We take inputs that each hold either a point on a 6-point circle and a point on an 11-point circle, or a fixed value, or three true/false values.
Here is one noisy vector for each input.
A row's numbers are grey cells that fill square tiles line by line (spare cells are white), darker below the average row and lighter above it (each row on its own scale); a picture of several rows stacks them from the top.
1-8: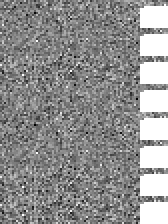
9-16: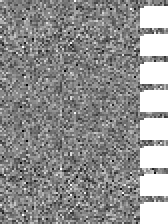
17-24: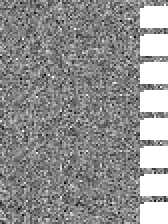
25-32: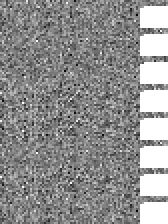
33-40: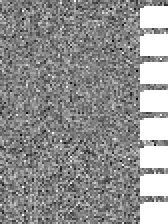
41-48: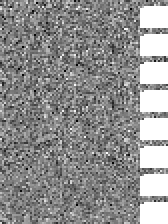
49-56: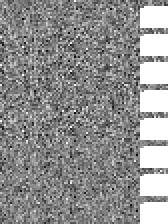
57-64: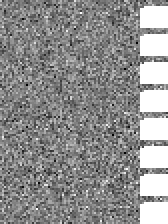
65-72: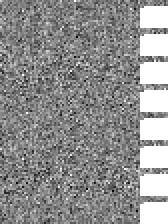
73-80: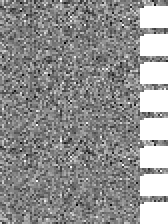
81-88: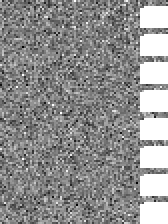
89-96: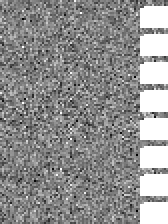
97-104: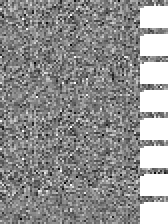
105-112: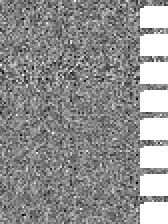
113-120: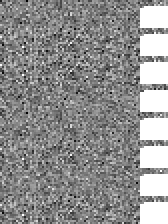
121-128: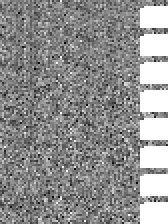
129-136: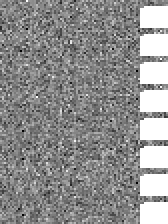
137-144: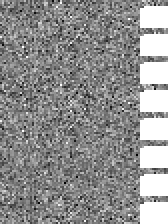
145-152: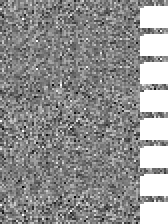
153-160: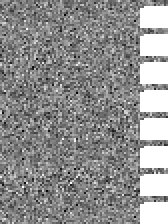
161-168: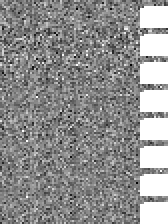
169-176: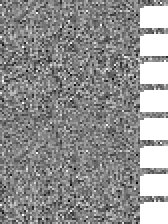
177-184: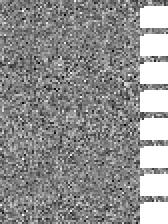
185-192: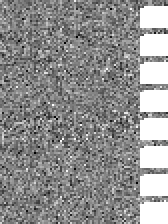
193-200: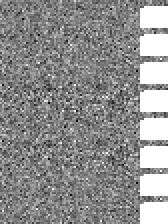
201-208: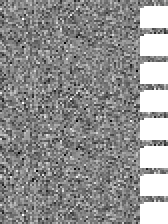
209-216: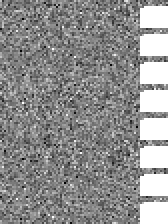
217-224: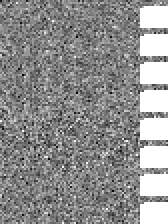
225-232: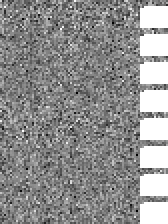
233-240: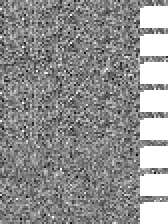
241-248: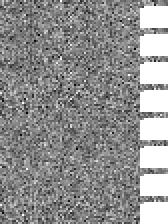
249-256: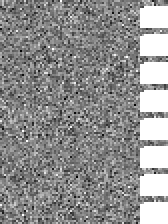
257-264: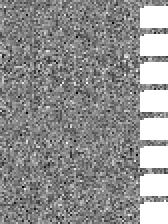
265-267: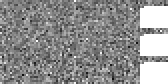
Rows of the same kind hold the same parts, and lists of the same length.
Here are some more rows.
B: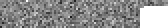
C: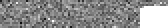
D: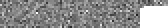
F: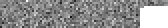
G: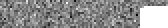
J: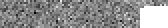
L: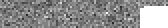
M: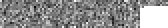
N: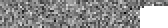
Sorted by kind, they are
B, C, D, F, G
J, L, M
N

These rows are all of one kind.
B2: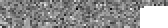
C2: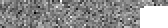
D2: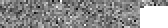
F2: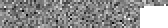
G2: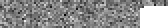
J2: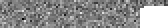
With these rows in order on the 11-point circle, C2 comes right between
B2 and D2.
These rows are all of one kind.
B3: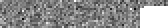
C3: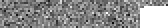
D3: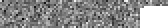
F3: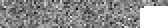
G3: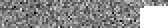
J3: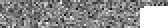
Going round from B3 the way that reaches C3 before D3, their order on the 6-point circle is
B3, J3, F3, G3, C3, D3.
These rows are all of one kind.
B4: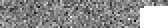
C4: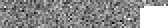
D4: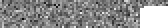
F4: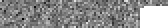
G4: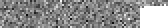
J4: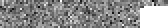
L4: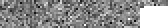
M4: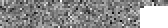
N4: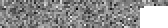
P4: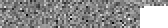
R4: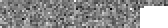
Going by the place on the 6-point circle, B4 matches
J4, L4, M4 and N4.
